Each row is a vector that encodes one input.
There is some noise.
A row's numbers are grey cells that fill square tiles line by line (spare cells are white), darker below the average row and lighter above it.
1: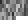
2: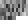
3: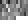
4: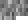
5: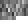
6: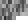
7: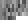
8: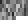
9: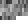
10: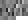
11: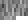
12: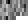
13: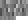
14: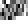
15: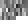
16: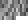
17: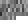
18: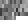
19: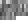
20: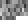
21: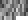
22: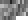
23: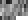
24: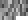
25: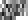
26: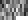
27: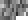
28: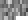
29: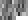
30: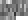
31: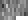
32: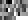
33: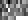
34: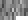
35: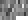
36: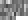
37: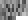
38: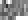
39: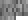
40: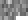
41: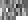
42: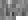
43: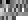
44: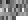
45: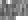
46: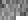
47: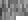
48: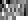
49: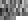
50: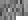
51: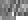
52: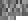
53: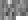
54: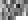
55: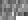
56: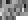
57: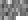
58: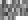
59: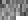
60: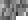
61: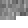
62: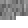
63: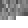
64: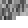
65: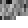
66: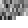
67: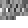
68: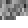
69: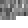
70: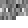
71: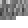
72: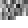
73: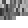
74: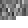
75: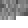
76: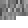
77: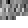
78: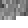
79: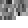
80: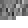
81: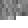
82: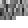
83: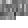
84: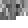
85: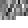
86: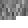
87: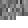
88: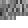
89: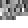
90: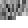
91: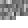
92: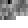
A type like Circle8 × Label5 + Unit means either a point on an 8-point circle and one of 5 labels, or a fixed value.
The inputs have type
Bool × (Tree9 + Unit) + Line9.
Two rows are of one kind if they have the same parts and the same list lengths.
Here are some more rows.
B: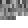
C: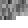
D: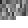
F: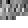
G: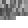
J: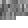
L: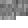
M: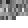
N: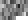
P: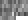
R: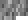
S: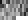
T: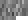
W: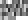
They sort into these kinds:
B, C, F, M, N
D, J, L, R, S, T, W
G, P

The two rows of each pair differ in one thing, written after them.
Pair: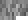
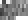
the node of the tree
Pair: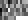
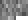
the node of the tree
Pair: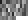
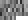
the true/false value
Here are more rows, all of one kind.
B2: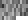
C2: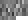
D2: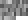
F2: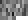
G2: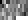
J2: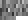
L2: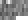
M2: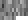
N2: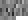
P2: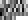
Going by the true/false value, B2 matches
D2, G2 and P2.
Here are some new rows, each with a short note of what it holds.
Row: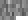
a node of a 9-node tree and a true/false value
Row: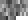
a point on a 9-point line
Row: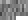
a node of a 9-node tree and a true/false value
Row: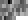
a point on a 9-point line
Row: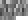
a node of a 9-node tree and a true/false value
